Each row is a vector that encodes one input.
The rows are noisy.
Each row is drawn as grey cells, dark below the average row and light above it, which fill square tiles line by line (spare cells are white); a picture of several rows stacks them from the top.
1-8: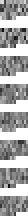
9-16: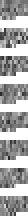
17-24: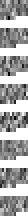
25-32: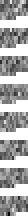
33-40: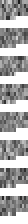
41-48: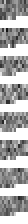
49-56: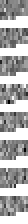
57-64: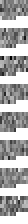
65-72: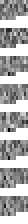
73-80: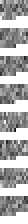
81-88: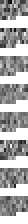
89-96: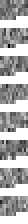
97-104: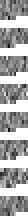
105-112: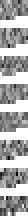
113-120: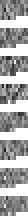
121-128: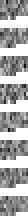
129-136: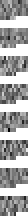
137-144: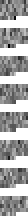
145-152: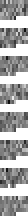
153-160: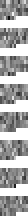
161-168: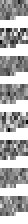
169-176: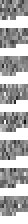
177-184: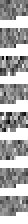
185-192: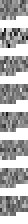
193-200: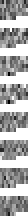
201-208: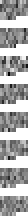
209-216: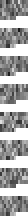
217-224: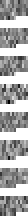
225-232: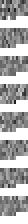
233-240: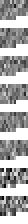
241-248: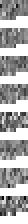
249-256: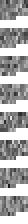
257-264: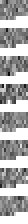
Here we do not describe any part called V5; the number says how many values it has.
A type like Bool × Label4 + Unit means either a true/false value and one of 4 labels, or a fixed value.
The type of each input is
Bool × Bool × Bool × Bool + Line8 × (Line9 + V5) × Line12.
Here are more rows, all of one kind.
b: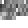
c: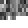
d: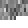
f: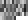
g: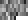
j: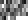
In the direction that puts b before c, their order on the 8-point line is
j, d, b, c, g, f.
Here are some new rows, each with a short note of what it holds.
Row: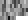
four true/false values
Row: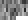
a point on an 8-point line, a point on a 12-point line and a value of V5
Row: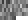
a point on an 8-point line, a point on a 9-point line and a point on a 12-point line
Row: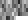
four true/false values
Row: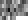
a point on an 8-point line, a point on a 12-point line and a value of V5
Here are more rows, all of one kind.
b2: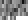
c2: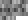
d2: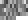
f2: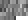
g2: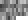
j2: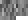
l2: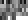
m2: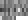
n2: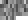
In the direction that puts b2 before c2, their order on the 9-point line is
n2, b2, j2, c2, d2, m2, g2, f2, l2.
